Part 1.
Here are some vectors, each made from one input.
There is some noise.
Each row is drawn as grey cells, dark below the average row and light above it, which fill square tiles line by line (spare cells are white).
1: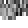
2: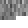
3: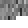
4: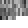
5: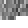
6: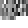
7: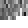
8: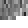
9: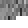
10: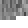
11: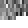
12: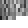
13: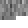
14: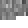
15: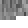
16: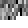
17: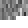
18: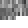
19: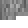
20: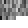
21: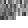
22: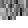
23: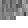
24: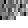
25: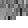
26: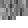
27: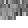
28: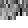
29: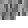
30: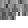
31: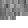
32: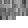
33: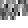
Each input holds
a point on a 5-point line.
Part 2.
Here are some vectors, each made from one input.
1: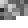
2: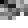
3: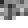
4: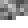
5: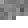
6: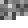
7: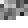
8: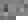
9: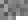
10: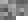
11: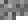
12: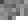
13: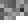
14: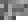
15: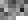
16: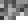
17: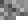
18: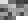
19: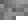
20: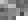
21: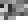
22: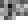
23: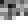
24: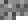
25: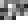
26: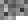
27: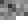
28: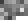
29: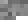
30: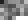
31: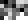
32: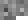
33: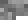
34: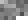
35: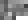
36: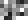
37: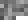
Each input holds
a point on a 5-point line.
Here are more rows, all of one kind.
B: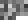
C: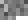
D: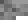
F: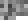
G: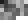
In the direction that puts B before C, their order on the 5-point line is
B, G, D, F, C.
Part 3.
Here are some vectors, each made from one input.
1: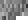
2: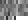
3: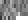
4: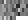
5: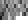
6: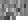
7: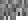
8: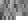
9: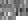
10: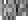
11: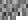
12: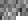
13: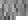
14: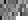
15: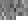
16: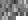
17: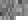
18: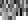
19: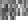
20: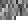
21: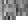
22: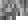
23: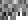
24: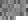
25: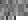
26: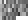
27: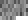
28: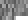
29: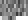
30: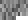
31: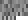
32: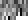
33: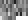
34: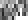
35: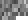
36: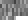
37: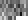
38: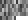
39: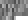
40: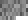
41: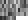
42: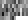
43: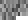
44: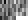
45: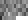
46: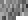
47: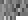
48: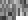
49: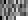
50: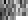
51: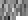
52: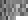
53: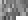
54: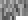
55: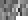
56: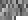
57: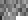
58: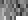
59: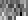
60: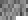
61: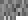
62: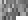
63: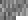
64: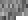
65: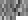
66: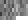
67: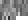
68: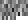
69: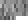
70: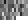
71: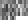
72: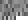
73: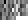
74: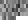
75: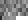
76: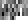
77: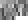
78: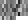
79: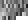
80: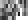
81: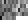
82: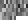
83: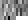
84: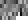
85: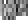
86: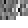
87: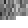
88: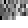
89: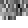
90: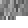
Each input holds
a point on a 16-point circle.
